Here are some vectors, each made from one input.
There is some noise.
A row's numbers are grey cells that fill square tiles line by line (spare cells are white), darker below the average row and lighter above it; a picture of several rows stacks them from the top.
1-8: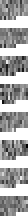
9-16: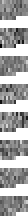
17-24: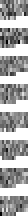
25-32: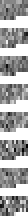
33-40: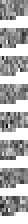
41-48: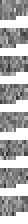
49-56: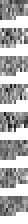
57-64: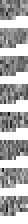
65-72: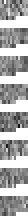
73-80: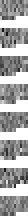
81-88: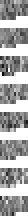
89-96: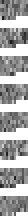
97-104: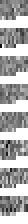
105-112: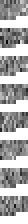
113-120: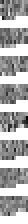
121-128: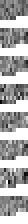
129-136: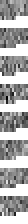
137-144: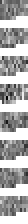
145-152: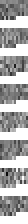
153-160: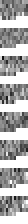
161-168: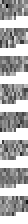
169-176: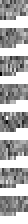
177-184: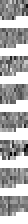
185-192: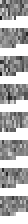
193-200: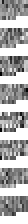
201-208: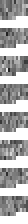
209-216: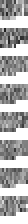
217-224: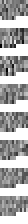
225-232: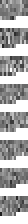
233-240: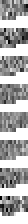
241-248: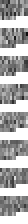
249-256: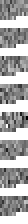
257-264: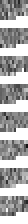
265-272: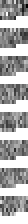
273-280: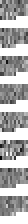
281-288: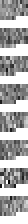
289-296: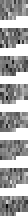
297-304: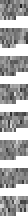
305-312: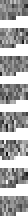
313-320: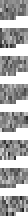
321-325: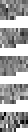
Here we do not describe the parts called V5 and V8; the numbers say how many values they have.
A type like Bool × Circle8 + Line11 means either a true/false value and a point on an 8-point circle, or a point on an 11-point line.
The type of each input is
(Line10 + V5) × List2(Line7) × V8.
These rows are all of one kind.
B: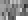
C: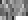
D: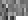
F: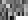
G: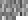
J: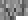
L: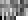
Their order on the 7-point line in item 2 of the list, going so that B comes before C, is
G, B, L, C, D, J, F.
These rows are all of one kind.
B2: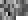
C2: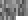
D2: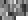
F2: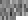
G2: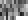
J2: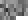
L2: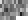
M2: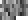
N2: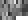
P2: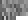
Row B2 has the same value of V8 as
C2, G2, M2 and N2.
